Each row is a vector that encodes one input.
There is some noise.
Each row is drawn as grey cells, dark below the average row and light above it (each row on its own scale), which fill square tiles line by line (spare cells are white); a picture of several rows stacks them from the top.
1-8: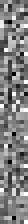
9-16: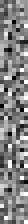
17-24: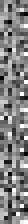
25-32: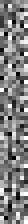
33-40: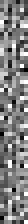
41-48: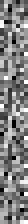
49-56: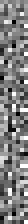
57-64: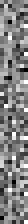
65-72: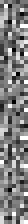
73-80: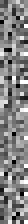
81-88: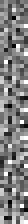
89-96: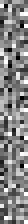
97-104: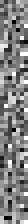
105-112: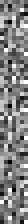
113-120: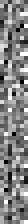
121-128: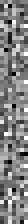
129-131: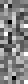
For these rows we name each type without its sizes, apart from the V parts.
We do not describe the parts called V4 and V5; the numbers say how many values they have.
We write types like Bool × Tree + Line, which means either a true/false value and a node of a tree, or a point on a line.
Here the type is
Bool × Bool × Bool × Bool + (Tree + V4) × V5.
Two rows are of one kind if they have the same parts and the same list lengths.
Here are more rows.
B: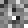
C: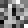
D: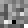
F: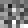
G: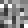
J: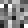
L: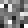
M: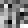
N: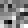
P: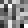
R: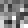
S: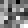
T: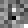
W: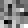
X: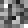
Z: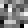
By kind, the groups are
B, C, J, L, P, Z
D, G
F, M, N, R, S, T, W, X

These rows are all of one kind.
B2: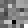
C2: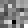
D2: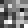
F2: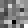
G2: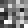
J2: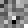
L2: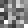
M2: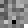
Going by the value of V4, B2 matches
J2 and L2.
